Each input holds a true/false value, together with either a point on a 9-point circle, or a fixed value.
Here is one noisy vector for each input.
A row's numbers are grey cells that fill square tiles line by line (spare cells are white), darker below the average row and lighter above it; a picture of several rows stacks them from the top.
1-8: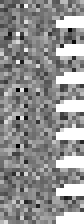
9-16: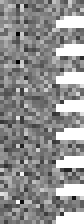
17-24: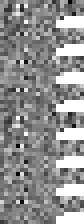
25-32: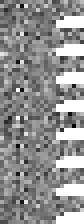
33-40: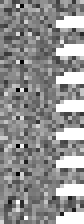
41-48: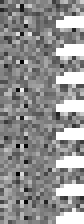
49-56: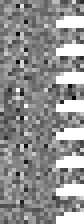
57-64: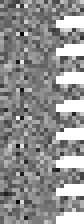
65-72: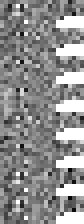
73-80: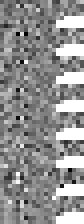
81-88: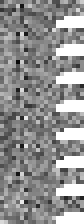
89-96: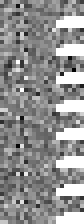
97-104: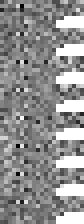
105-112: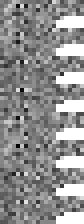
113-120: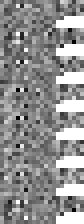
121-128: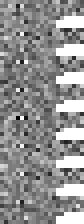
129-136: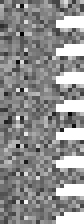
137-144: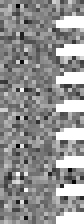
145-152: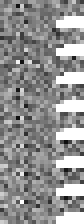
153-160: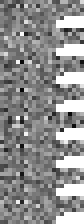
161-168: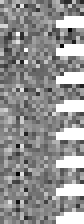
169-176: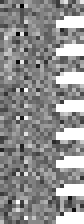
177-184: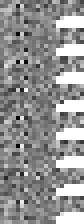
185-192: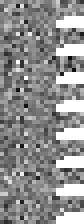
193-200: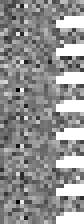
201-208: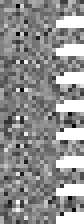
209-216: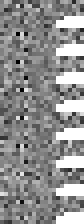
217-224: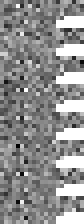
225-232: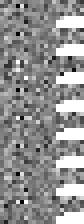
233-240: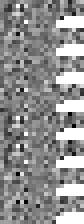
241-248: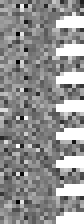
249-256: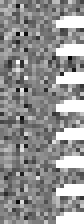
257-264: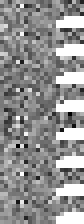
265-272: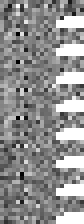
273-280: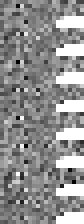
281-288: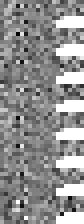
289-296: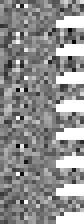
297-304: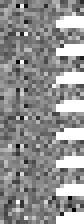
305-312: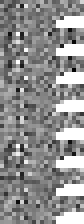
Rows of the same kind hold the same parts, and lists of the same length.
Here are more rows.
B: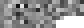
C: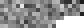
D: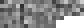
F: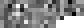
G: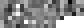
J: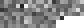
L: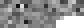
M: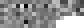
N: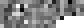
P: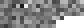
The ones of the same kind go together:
B, D, J, L, M, P
C, F, G, N

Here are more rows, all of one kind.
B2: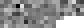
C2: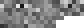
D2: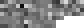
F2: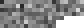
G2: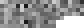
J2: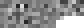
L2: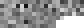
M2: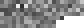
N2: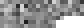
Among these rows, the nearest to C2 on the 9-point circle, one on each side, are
D2 and N2.
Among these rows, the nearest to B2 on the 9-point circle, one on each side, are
J2 and M2.
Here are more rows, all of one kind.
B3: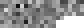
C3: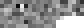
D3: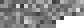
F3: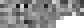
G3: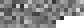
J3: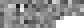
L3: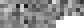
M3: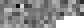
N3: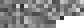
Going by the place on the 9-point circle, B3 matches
D3, G3 and N3.
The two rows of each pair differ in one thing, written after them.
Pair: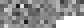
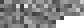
the true/false value
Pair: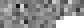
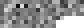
the place on the 9-point circle
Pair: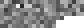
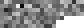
the place on the 9-point circle
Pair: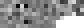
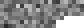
the true/false value
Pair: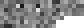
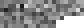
the place on the 9-point circle
